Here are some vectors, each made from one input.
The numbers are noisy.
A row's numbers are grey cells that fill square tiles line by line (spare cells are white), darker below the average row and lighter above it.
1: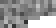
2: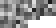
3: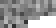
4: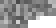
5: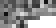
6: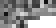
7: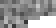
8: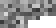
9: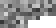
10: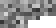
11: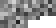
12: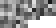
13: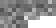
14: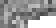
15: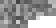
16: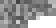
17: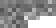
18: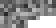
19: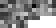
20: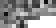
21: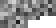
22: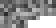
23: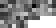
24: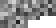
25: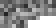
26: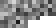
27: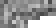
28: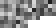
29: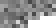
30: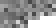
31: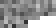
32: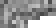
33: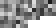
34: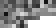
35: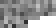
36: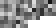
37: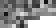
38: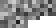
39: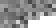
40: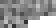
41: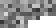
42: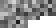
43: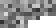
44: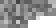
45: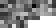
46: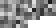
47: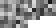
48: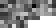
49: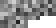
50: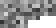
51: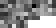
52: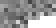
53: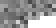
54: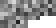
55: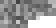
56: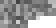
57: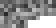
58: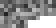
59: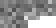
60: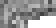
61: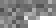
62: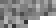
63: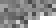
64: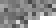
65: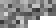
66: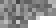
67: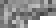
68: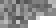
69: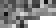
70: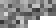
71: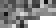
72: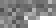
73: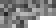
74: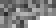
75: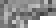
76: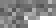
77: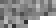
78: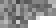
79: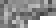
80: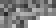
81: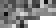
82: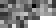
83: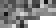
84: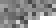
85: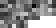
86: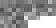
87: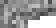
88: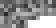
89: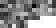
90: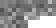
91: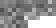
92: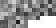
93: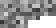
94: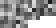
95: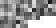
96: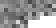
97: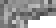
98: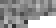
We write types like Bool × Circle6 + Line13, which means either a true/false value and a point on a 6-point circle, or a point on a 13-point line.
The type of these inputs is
Line11.
